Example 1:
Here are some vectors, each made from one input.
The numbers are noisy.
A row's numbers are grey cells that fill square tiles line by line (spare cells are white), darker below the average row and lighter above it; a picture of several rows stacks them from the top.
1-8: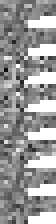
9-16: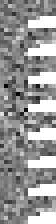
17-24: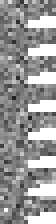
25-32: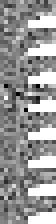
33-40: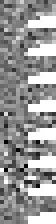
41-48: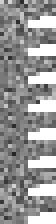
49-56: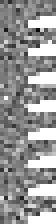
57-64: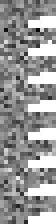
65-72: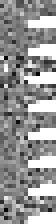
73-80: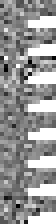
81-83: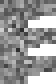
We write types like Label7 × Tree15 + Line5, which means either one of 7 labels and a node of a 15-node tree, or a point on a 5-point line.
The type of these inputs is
Line8.
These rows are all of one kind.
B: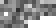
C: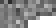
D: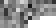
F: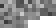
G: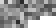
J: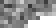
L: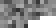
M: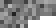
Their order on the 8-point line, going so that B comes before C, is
G, F, B, M, C, L, D, J.
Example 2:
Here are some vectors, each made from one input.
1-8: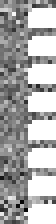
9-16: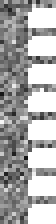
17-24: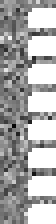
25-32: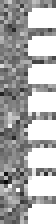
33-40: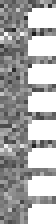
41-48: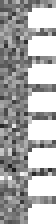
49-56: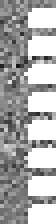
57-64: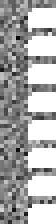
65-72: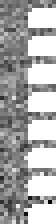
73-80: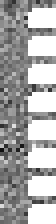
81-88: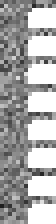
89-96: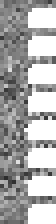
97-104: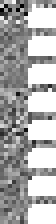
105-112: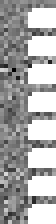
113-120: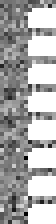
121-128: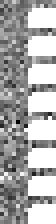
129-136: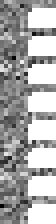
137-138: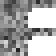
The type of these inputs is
Line8.
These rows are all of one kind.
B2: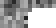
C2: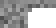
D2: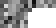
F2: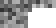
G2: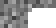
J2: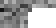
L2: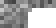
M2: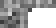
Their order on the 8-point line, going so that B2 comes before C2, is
G2, D2, L2, B2, C2, F2, J2, M2.
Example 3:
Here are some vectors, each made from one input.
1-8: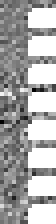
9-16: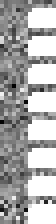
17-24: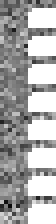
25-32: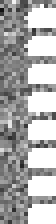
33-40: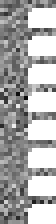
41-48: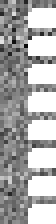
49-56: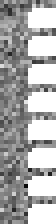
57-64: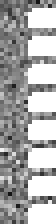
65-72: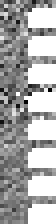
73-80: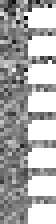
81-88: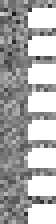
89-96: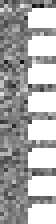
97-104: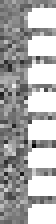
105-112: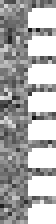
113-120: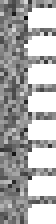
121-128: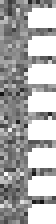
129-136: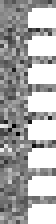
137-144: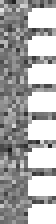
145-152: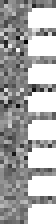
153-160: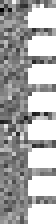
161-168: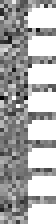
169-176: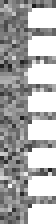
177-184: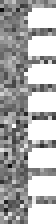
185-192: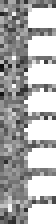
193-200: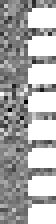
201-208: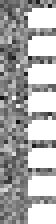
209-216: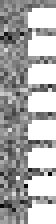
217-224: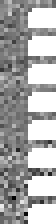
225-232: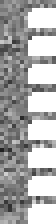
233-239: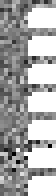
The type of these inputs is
Line8.
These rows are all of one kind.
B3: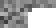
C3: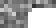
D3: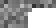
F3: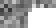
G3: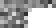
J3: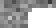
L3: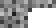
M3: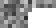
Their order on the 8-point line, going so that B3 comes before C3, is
L3, M3, F3, B3, J3, G3, C3, D3.
